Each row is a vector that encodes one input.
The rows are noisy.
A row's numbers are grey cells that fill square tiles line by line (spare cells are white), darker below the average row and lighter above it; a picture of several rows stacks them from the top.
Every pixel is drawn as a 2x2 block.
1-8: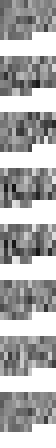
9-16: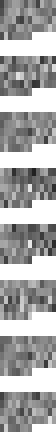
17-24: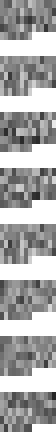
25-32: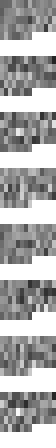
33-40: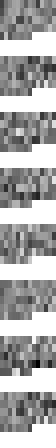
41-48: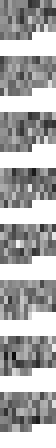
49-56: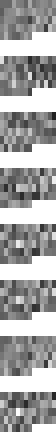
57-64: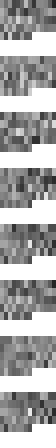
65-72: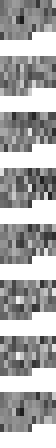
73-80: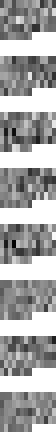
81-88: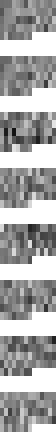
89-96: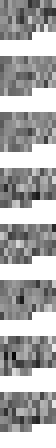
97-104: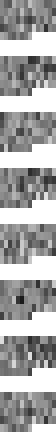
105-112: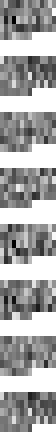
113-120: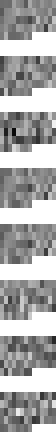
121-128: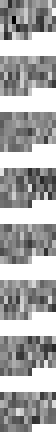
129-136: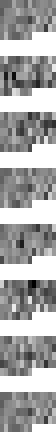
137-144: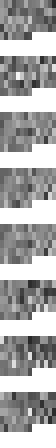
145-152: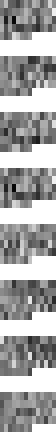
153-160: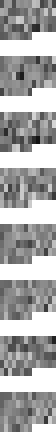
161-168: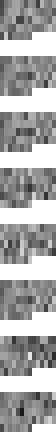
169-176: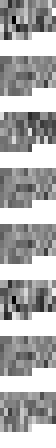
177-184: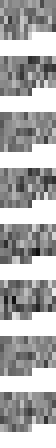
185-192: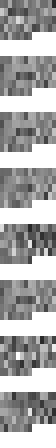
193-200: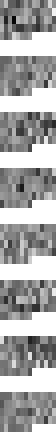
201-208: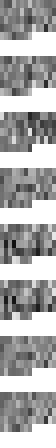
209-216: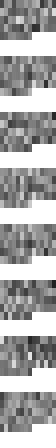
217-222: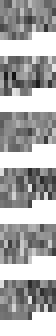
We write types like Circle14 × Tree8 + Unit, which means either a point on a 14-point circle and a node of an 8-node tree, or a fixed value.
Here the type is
Line15.
